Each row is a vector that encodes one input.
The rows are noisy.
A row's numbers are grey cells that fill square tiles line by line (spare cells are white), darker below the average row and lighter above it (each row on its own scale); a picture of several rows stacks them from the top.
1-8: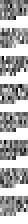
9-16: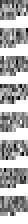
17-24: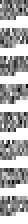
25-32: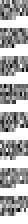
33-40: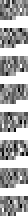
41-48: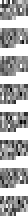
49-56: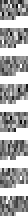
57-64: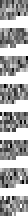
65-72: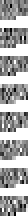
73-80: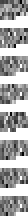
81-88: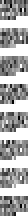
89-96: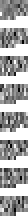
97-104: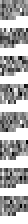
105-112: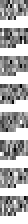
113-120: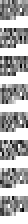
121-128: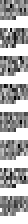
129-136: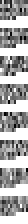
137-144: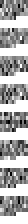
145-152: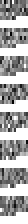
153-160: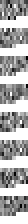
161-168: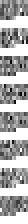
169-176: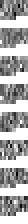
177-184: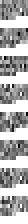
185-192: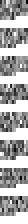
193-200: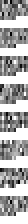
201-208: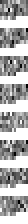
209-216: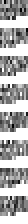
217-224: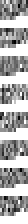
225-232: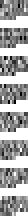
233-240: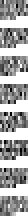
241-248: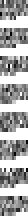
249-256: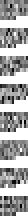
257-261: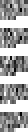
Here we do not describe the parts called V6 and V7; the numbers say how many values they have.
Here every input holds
either a node of an 11-node tree and a true/false value, or a value of V6 and a value of V7.
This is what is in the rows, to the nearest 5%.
About 60% of them hold a node of an 11-node tree and a true/false value. The rest hold a value of V6 and a value of V7.
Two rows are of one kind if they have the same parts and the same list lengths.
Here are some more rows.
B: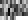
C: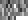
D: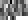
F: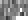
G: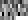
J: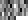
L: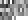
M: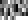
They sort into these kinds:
B, D, G, M
C, F, J, L

